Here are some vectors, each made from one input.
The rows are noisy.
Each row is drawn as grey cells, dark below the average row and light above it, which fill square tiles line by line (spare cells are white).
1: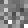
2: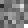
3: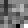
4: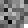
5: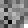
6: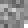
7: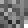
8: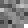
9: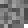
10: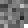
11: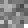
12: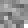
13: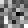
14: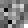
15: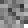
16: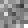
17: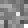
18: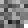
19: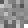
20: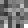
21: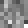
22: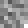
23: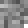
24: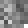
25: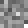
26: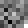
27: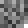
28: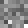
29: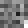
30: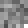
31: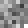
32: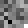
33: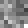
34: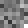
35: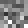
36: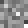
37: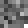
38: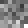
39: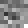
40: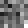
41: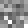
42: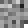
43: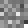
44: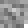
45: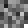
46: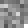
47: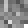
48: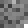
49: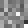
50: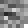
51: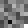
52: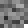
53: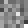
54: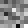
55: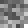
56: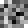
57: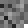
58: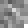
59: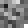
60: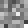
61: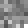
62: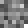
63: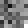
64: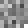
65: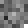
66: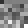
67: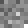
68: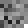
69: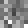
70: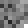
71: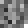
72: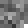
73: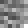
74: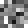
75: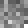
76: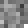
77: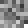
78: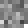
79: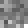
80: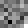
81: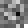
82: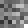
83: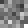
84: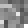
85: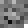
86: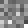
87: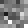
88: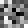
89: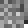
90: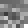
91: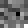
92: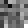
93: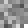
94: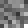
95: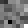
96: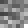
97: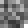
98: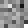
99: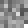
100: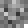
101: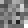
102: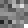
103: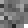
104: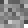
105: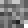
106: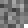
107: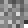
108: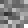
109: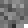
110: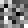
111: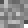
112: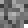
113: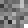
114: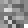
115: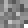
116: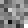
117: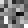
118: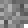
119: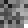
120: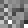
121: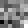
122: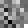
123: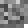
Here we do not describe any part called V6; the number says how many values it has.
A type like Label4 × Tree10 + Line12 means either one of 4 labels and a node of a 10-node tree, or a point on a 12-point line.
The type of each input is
List2(Bool × V6).
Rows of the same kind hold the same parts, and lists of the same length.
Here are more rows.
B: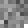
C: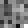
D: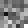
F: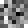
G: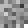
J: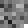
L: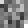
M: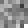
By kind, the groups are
B, D, G, M
C, J, L
F

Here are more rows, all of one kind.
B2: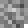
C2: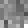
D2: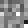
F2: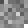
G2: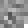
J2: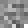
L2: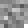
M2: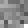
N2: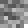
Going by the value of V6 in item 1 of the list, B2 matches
G2, J2 and L2.
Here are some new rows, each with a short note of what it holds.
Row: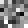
the empty list
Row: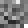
a list of two items
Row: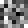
the empty list
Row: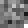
a list of two items
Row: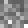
a list of one item
